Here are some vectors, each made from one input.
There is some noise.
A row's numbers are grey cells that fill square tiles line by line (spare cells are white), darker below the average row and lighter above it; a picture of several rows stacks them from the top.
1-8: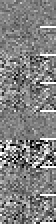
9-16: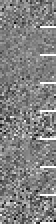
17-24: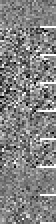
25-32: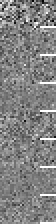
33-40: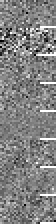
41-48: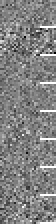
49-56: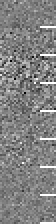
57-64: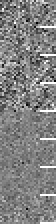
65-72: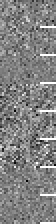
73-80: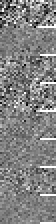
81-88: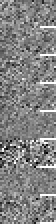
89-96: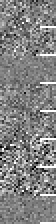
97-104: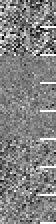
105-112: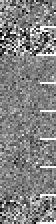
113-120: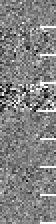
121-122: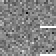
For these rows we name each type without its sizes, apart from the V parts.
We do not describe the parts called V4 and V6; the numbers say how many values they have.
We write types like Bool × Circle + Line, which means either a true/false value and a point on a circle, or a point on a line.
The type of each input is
(Bool × V6 + Label) × V4.
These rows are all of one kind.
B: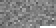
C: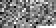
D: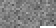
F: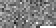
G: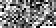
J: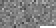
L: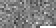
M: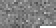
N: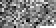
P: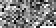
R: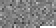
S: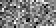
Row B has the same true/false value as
F, L and R.
